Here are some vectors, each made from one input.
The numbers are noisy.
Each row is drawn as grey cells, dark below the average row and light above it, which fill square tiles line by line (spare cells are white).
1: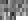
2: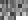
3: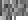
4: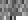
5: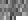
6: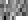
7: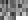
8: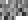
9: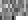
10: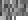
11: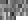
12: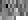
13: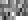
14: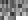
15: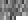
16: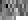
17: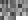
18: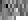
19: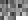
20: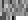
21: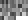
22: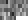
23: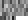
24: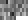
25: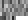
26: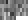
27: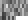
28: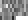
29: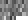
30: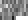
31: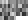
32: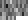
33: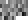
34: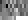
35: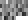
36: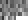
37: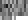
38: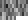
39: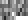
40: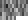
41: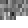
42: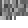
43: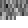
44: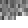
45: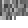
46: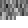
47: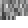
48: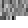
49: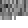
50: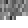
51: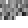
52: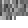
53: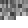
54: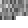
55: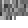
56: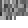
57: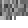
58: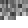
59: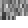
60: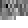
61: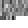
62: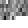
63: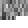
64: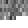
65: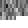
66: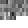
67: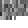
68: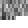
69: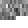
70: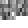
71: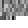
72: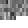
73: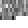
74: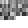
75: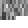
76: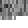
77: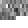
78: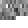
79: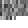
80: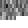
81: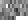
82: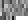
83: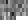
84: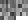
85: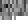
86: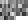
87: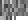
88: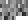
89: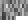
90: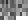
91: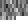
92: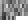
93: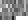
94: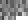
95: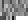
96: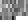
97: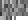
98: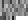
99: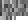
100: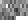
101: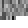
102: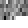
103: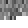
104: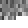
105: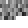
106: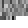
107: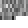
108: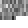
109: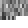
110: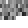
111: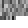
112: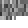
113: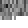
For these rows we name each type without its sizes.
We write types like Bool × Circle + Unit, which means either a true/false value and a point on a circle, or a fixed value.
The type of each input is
Bool × Bool × Bool × Bool.
